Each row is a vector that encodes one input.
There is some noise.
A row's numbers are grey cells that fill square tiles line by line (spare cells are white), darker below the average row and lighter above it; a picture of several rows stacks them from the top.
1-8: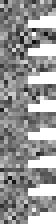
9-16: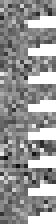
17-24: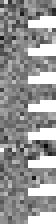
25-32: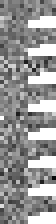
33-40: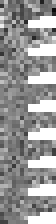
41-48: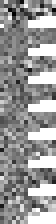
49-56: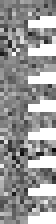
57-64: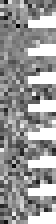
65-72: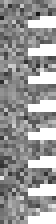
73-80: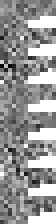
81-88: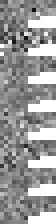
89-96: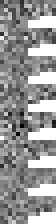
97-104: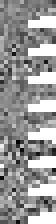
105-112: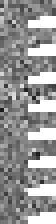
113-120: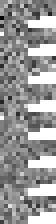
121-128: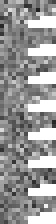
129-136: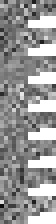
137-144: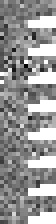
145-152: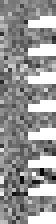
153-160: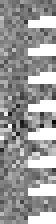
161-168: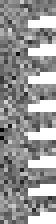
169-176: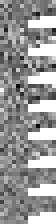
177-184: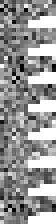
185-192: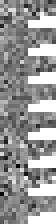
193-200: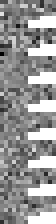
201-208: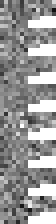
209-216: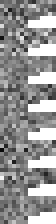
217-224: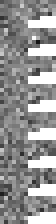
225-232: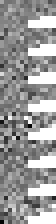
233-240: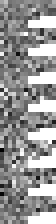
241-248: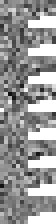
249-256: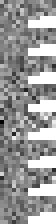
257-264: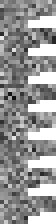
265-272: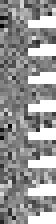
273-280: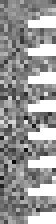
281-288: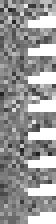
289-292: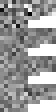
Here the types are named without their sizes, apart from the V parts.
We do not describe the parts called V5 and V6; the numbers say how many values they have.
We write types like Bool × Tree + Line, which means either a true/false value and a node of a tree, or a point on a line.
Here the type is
Bool × Bool × Bool × Bool × (Line + V5) + V6.
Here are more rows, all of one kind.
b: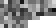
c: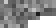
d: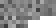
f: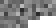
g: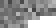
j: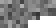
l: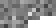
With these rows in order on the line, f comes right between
b and g.
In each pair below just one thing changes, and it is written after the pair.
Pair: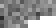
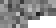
the place on the line
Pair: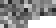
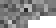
one of the four true/false values
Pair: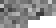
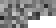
the place on the line
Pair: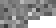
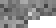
one of the four true/false values
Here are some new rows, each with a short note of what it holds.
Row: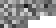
four true/false values and a value of V5
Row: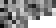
a point on a line and four true/false values
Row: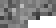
a point on a line and four true/false values
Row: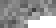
four true/false values and a value of V5
